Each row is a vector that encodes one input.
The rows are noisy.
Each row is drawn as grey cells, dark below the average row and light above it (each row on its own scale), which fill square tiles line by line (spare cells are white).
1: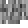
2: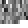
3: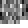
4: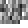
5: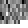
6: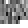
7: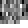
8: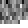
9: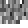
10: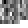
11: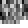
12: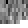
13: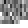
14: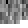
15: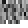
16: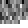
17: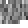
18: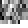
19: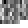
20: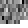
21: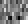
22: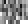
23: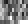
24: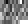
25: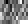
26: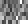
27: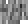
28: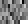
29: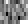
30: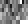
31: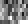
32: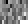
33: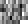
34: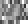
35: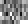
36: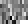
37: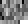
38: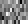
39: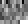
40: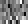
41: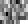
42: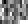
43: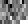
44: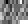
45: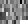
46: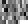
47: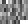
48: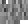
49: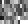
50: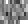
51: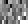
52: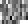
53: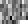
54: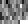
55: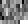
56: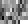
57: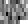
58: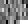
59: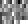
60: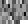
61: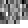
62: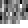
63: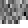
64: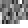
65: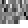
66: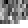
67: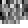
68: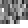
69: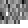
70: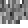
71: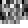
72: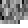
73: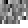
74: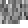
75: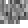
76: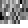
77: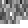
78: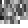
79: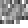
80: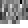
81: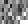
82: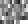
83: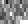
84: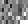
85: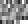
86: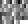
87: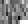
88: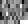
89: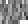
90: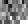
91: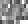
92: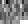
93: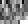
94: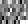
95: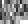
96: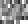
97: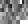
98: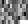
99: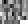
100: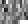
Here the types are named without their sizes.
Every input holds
a point on a line, together with either a point on a line, or four true/false values.
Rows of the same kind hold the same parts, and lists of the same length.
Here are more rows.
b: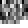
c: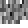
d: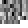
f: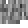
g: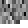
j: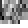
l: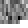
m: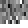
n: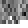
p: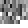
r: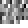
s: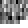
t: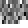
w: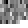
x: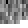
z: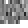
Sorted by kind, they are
b, c, d, f, g, j, m, n, p, t, w, x
l, r, s, z

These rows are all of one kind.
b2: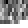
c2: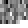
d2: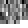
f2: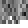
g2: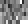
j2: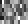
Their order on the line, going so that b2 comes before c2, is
f2, g2, b2, c2, d2, j2.
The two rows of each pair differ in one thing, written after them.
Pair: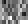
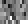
one of the four true/false values
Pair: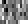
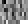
one of the four true/false values
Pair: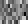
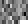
one of the four true/false values
